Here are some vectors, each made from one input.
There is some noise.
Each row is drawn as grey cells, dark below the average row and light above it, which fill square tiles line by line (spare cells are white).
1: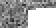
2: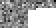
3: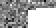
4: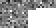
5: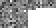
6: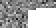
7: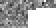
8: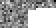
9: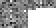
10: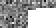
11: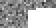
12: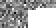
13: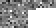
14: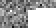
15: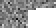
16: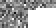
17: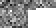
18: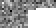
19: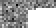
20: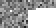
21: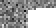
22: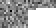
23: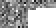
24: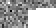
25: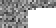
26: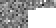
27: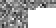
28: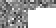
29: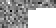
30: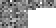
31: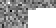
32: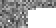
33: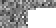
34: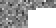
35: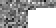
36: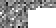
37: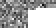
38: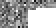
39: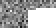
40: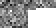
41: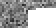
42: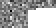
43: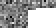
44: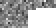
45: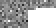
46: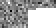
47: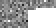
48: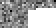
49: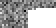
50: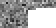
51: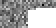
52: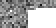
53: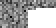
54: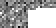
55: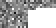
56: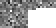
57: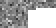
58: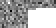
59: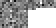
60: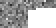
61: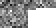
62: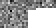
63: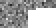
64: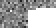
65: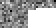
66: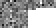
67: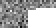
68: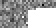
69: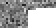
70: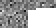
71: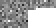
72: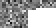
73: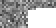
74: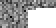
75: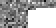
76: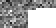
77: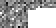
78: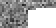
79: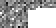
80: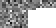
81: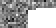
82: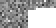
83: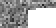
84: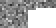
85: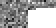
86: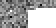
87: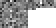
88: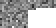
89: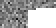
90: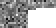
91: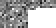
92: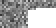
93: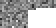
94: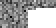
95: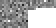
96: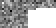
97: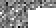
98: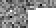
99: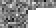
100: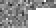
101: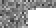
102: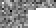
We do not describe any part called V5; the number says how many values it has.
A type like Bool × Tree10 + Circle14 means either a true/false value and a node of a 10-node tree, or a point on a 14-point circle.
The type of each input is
(Line3 × Line4 + V5) × Tree7.
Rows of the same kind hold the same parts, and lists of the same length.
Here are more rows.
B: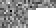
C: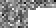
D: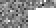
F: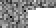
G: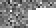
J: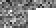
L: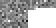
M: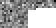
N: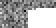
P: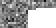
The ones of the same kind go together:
B, D, L
C, F, G, J, M, N, P

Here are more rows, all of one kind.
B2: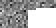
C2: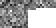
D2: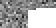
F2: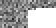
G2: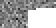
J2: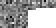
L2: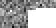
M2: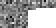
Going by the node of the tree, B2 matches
D2 and G2.
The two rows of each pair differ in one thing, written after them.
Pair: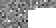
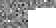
the place on the 4-point line
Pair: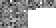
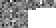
the place on the 3-point line
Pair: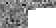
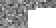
the node of the tree
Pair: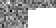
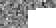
the node of the tree
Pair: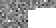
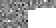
the place on the 4-point line
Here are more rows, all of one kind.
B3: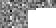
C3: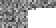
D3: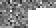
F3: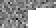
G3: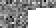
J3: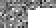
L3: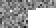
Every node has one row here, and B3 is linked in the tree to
F3 and J3.
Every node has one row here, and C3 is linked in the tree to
F3 and G3.
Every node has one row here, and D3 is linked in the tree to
L3.
